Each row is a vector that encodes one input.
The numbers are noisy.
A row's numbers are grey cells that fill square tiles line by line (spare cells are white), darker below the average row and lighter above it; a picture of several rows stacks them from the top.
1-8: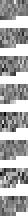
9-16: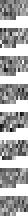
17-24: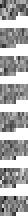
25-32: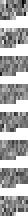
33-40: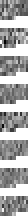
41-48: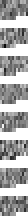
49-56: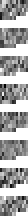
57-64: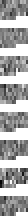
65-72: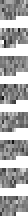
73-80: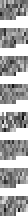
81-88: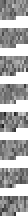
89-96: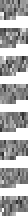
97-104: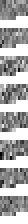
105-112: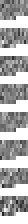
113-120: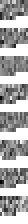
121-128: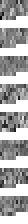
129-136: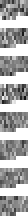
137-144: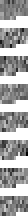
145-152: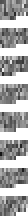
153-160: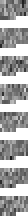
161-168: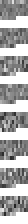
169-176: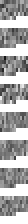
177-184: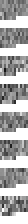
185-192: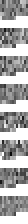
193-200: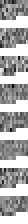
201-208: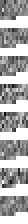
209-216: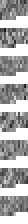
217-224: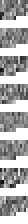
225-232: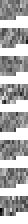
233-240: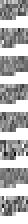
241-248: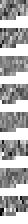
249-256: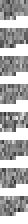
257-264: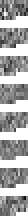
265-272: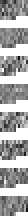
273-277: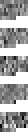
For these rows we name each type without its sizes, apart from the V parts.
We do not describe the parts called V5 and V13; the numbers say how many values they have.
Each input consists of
a true/false value and a value of V13, together with either a node of a tree, or a value of V5.
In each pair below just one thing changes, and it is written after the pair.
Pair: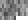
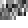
the node of the tree
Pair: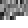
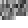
the value of V13
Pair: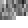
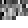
the node of the tree
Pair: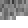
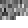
the true/false value
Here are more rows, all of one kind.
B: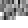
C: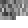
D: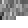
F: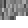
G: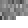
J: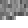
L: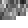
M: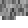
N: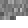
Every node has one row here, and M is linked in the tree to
F, G and N.
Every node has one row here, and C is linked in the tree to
G and L.
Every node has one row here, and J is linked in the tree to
B and F.
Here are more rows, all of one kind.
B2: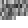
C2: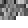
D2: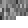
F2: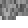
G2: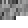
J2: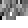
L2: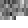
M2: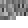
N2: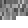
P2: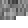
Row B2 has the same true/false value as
C2 and F2.
